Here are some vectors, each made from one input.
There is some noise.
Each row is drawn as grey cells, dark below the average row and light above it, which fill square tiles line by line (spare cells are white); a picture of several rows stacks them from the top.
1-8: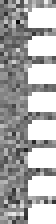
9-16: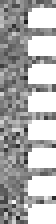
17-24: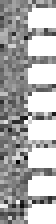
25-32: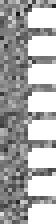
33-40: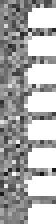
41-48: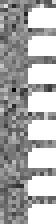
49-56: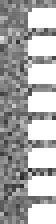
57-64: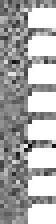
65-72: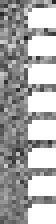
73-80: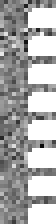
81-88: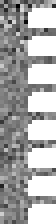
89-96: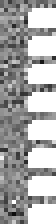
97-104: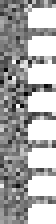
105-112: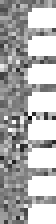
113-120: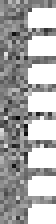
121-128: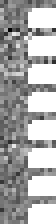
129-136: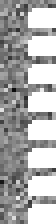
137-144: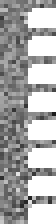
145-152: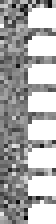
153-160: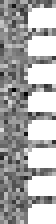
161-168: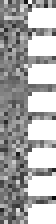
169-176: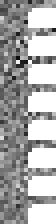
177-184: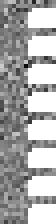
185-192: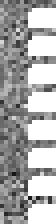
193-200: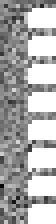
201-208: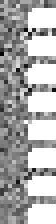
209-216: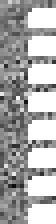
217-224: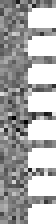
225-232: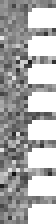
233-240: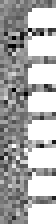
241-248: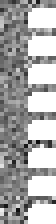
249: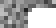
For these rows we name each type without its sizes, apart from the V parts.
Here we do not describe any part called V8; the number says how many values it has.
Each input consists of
a value of V8, together with a list of items, each either a label, or a point on a line.
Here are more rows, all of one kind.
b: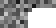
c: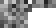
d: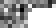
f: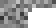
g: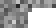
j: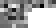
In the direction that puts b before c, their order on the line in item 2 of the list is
f, d, g, b, j, c.
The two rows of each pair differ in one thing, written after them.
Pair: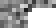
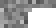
the value of V8
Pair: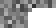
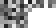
the label in item 1 of the list
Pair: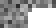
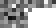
the value of V8
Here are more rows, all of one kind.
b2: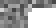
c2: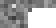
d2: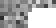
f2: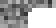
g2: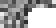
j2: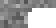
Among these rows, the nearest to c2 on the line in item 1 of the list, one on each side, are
f2 and j2.
